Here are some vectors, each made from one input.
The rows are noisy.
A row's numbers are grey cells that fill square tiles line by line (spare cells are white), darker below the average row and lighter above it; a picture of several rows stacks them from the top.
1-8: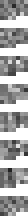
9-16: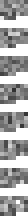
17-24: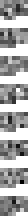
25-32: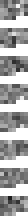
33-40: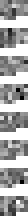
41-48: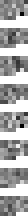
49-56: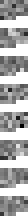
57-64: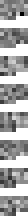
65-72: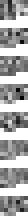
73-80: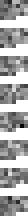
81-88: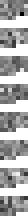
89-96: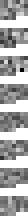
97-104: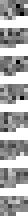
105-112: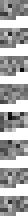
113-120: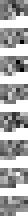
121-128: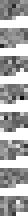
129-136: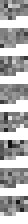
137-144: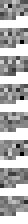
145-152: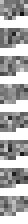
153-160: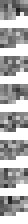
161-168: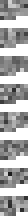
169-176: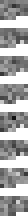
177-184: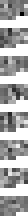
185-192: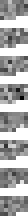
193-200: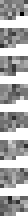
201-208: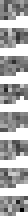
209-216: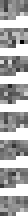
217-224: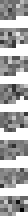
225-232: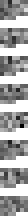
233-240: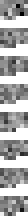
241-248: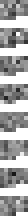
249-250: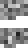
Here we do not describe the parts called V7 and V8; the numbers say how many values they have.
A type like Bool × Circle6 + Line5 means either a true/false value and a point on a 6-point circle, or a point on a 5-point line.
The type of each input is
Bool × (Line6 + V8) × (Line9 + V7).
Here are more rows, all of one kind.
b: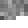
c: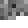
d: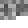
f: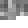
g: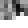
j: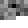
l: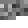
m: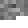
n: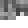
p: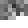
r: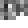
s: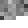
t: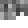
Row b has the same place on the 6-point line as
d, r and t.
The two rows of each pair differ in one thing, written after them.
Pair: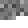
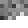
the place on the 9-point line
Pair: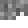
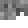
the true/false value
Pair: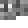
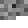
the true/false value
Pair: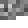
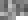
the place on the 9-point line
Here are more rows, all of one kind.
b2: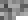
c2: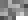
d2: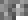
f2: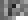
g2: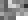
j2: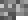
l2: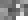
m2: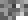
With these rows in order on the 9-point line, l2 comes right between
c2 and m2.
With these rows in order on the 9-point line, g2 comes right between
b2 and c2.
